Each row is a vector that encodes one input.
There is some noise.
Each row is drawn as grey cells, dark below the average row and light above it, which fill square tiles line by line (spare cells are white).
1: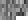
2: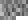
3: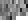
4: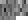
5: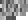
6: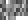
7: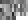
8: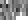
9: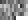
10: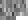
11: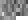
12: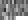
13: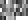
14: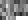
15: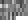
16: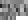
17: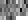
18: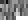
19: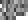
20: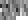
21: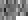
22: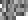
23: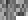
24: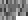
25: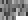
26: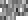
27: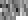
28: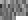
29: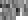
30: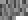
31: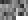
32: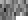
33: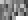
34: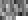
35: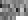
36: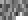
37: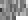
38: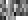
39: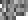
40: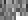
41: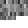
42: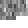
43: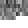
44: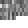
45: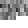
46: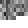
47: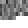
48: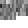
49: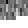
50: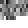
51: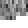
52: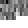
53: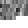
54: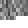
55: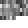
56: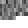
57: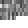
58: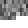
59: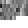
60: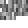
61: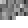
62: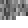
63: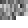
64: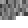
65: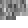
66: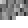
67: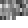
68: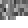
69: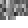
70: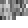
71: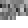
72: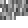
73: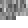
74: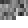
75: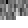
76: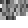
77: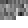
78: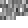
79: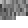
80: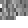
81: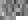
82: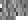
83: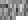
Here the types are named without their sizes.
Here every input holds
a point on a line, together with either a point on a line, or three true/false values.
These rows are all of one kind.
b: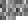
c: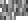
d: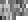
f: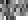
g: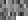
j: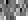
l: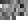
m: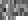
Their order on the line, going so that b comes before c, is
b, c, g, m, j, f, l, d.
